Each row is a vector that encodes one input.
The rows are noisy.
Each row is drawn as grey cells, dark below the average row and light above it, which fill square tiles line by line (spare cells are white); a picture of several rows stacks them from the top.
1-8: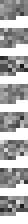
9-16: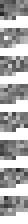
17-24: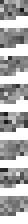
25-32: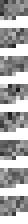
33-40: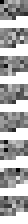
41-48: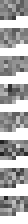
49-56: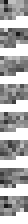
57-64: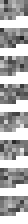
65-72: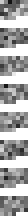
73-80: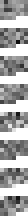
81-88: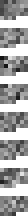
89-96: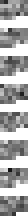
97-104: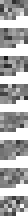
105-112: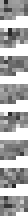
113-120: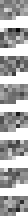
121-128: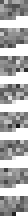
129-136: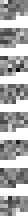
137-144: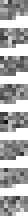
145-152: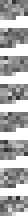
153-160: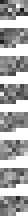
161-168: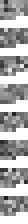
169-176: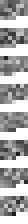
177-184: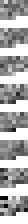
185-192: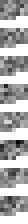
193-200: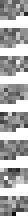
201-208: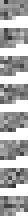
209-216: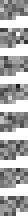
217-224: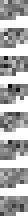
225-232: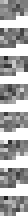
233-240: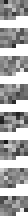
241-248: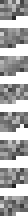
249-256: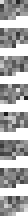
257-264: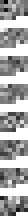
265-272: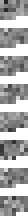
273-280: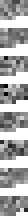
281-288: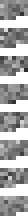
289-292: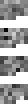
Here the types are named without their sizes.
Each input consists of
a point on a line, together with either a label, or a point on a line.
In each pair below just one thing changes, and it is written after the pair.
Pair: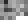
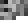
the place on the line
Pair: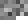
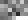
the place on the line
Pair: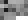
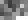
the label
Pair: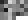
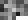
the label
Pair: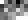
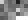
the place on the line
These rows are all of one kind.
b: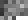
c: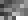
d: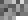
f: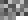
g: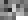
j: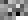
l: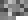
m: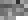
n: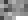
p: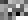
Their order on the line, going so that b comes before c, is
b, l, g, c, m, d, p, j, n, f.
